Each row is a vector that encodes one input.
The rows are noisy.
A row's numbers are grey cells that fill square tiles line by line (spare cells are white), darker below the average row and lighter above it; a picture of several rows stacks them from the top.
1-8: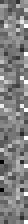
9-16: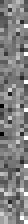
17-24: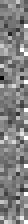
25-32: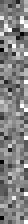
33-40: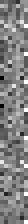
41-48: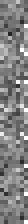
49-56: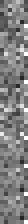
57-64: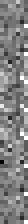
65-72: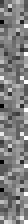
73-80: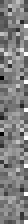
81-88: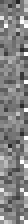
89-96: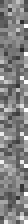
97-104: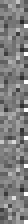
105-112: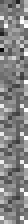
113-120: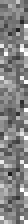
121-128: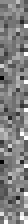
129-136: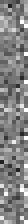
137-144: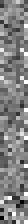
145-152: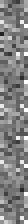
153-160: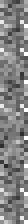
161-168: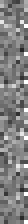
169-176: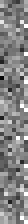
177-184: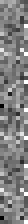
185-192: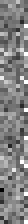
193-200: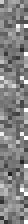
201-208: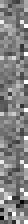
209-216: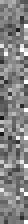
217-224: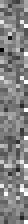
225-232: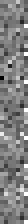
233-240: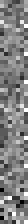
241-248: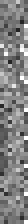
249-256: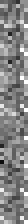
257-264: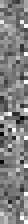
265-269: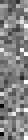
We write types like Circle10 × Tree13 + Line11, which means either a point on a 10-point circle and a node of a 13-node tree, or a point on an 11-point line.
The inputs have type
List2(Circle5).
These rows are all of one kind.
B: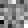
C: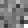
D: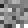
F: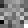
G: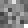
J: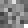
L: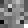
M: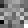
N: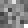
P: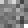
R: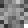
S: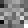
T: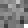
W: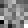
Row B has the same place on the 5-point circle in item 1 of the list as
F, M, S and W.
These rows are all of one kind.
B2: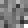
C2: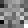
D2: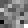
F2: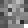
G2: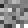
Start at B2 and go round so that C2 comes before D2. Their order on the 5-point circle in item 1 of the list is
B2, G2, C2, D2, F2.
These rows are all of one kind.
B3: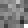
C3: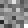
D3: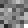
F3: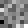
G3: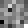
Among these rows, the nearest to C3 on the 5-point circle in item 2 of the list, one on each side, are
F3 and G3.
